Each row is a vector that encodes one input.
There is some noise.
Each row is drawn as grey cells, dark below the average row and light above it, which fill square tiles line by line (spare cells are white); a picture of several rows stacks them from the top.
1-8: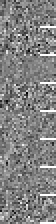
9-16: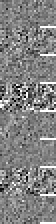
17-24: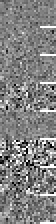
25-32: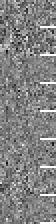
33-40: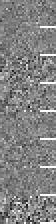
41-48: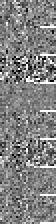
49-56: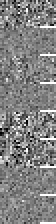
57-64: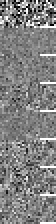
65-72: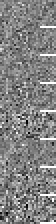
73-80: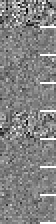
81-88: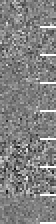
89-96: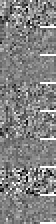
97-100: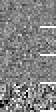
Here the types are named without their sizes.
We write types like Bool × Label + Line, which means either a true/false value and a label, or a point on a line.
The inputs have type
Line × (Tree + Unit).
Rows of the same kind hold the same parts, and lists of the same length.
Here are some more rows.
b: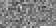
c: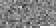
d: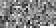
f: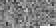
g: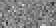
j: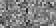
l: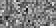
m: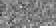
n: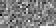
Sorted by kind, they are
b, d, f, g
c, j, l, m, n

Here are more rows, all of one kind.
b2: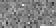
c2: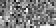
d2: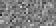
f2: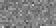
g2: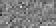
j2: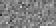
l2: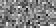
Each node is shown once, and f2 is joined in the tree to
c2.
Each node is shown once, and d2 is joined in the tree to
b2 and l2.
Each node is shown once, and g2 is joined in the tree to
j2 and l2.
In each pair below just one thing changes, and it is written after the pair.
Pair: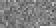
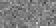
the node of the tree
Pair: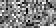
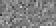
the place on the line
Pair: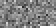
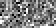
the node of the tree
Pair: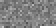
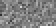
the place on the line
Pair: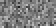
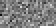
the place on the line
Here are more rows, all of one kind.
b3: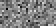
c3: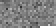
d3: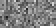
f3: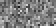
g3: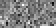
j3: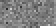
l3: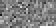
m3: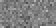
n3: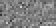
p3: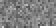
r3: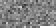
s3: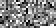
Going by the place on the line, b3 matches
c3 and j3.
